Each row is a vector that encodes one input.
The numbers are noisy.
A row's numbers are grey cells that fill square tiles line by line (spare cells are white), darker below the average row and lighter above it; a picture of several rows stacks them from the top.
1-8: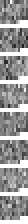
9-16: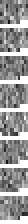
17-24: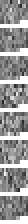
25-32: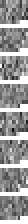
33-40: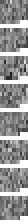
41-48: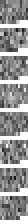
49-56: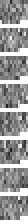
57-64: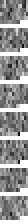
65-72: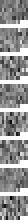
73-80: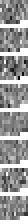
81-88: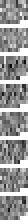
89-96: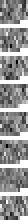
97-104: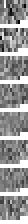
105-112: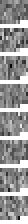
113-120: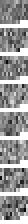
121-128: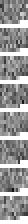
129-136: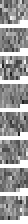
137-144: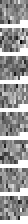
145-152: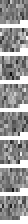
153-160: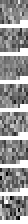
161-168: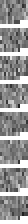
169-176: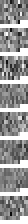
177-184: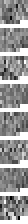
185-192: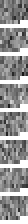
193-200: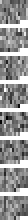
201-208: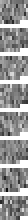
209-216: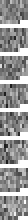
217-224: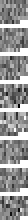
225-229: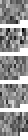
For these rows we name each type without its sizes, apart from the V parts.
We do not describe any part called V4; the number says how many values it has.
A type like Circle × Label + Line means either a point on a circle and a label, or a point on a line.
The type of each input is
Bool × (Circle + Unit) × V4 + Tree × Tree.
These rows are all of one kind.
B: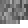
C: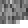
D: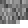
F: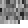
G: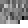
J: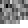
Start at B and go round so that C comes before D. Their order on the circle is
B, J, F, G, C, D.
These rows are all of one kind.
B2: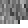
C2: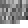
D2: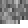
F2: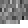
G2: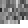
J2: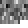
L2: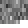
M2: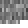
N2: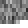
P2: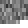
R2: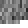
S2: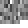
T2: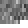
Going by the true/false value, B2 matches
M2 and S2.
